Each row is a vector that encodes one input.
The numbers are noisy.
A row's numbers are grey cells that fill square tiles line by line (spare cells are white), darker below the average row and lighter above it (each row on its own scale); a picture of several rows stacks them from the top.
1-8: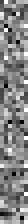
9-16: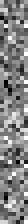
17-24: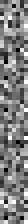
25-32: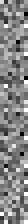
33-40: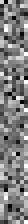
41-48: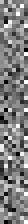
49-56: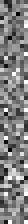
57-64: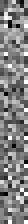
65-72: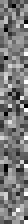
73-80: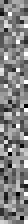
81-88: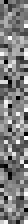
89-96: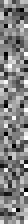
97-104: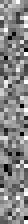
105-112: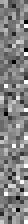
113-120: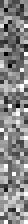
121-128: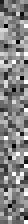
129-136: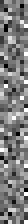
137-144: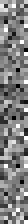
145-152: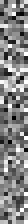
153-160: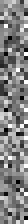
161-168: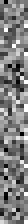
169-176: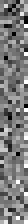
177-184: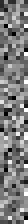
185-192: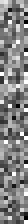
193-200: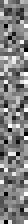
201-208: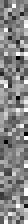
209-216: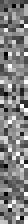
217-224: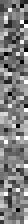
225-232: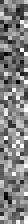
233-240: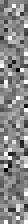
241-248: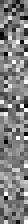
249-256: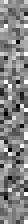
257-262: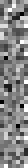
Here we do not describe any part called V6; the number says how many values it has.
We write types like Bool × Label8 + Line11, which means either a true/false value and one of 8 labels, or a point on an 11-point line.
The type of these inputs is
Circle8 × (Circle8 + V6) × Line7.
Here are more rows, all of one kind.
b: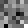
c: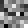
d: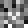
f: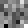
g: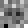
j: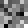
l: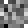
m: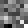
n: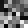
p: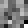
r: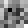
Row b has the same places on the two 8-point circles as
g and r.
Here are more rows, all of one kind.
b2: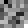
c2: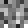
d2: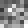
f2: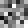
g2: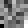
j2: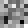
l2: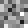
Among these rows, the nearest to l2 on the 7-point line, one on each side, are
c2 and g2.
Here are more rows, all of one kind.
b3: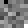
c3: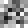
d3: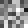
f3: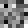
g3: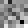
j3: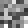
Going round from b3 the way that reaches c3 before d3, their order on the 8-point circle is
b3, c3, j3, f3, d3, g3.
